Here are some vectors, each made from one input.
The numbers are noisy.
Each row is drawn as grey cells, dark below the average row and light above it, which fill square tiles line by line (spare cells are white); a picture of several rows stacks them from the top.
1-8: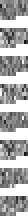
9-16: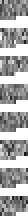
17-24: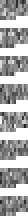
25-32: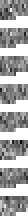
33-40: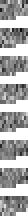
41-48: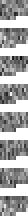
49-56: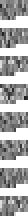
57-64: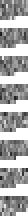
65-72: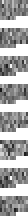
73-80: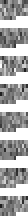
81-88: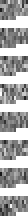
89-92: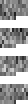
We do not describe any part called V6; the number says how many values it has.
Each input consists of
either one of 7 labels and a value of V6, or a node of a 9-node tree.
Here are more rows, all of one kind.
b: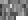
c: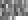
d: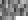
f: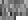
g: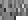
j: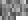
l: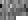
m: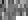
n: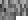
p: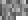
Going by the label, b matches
f, j and p.
